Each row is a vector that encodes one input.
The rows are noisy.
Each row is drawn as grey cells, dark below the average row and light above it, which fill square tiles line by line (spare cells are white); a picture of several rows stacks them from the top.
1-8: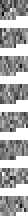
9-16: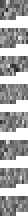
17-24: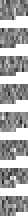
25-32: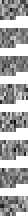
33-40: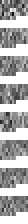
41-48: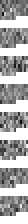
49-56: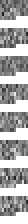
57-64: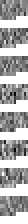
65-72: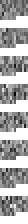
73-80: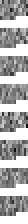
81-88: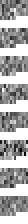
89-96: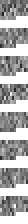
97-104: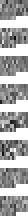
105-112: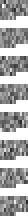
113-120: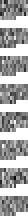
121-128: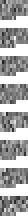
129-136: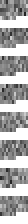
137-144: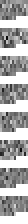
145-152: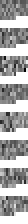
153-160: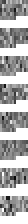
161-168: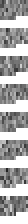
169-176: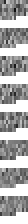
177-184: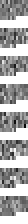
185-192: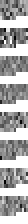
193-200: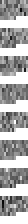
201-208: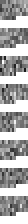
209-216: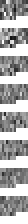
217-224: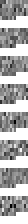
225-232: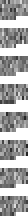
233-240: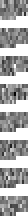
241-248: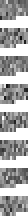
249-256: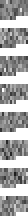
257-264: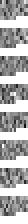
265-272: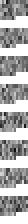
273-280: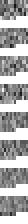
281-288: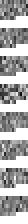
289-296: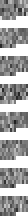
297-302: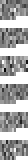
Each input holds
a true/false value, together with either a point on a 5-point line, or a point on a 9-point line.
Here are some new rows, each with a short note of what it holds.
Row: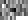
a point on a 5-point line and a true/false value
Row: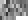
a point on a 9-point line and a true/false value
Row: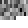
a point on a 5-point line and a true/false value
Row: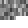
a point on a 9-point line and a true/false value
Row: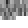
a point on a 5-point line and a true/false value
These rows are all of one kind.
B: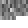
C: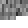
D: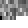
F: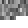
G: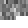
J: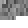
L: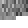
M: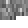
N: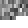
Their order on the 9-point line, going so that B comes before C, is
D, G, F, J, B, N, L, M, C.
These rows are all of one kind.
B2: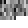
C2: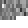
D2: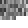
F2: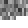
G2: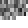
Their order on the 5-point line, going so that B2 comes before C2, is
B2, C2, G2, F2, D2.
